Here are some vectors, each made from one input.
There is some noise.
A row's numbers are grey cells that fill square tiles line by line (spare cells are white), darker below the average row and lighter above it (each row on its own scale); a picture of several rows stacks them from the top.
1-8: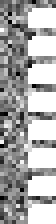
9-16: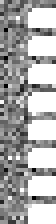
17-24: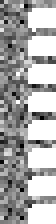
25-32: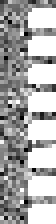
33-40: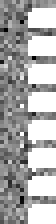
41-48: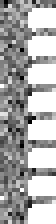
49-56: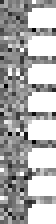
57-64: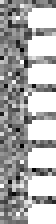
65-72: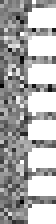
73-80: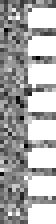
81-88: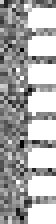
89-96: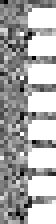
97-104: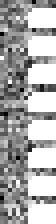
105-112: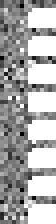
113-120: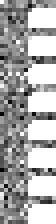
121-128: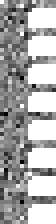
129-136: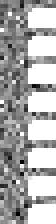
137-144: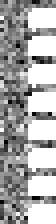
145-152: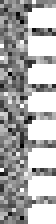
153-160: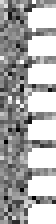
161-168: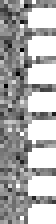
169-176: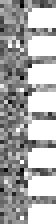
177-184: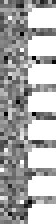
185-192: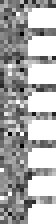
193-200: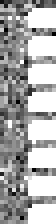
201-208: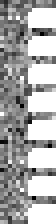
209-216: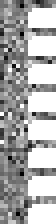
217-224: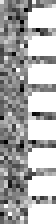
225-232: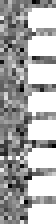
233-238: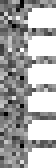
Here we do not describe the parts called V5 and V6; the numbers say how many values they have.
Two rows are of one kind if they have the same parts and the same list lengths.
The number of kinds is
2.
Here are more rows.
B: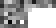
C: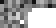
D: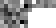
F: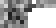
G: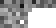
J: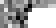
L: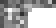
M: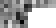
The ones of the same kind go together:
B, C, G, L
D, F, J, M

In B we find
a point on a 10-point line, a true/false value, a value of V5 and a value of V6.
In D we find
a point on each of two 8-point lines.
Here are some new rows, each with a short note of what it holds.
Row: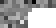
a point on a 10-point line, a true/false value, a value of V5 and a value of V6
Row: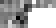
a point on each of two 8-point lines
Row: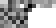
a point on each of two 8-point lines
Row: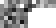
a point on each of two 8-point lines
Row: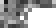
a point on a 10-point line, a true/false value, a value of V5 and a value of V6
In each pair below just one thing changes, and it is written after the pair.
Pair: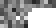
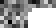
the value of V5
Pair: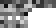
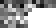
the place on the 10-point line
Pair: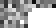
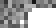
the value of V5
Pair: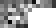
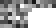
the place on the 10-point line
